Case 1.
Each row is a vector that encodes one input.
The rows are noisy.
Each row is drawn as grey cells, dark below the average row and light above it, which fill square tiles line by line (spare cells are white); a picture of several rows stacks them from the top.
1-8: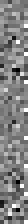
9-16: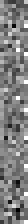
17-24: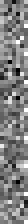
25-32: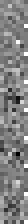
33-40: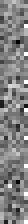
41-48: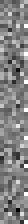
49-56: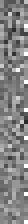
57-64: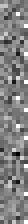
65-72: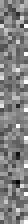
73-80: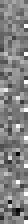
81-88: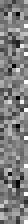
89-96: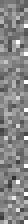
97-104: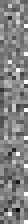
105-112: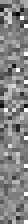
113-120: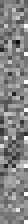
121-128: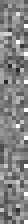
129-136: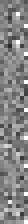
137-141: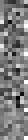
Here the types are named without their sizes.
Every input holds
either a fixed value, or a label and a true/false value, or a node of a tree.
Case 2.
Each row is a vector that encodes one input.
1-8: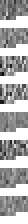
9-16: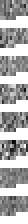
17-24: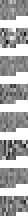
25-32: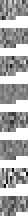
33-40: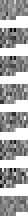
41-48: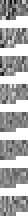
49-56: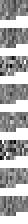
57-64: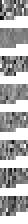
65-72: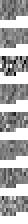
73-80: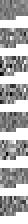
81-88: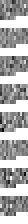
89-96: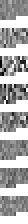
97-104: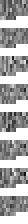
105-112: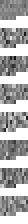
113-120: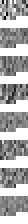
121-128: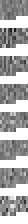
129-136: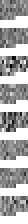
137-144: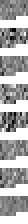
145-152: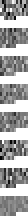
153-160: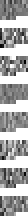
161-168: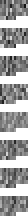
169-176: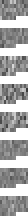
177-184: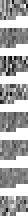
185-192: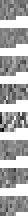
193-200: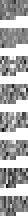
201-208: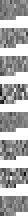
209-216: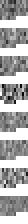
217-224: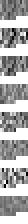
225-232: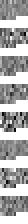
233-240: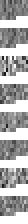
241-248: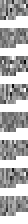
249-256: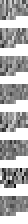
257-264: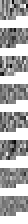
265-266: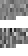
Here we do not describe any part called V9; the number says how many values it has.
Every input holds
either a node of a 10-node tree and a true/false value, or a value of V9.
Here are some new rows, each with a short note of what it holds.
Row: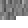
a value of V9
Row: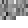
a value of V9
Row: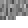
a value of V9
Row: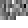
a value of V9
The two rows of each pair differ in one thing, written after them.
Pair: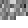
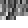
the true/false value
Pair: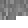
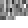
the true/false value
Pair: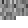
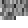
the node of the tree
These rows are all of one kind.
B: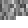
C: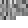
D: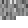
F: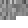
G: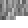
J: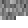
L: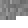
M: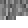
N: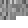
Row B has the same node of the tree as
D and J.
